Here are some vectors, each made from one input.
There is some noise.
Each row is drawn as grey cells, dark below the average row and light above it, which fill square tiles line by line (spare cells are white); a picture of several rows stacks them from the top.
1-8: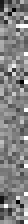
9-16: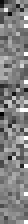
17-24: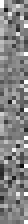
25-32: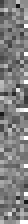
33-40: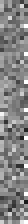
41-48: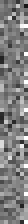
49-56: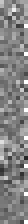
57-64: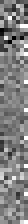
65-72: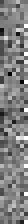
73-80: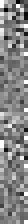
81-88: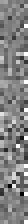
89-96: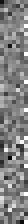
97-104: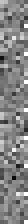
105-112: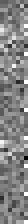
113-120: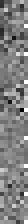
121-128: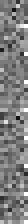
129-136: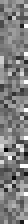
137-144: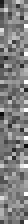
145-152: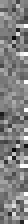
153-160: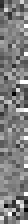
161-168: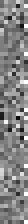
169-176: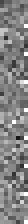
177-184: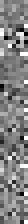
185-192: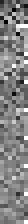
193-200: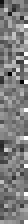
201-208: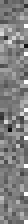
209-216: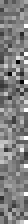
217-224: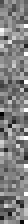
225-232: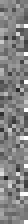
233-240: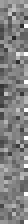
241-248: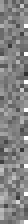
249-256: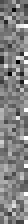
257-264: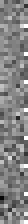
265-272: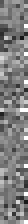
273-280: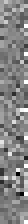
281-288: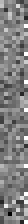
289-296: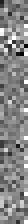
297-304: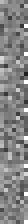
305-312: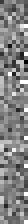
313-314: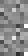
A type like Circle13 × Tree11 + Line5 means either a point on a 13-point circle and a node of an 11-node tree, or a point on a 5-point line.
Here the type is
(Circle8 + Unit) × Line11.
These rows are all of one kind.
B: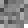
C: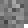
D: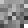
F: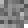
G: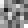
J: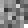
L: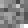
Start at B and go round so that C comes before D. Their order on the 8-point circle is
B, L, G, J, C, F, D.
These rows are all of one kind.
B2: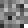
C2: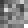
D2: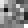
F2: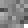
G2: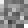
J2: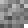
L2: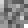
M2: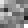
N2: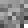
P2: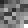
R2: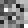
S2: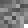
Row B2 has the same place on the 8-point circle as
G2, L2, P2 and S2.
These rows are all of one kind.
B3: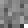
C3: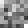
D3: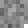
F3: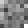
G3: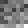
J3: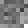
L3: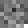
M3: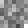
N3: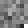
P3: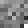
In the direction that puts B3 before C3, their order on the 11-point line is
J3, M3, G3, N3, D3, B3, C3, P3, L3, F3.
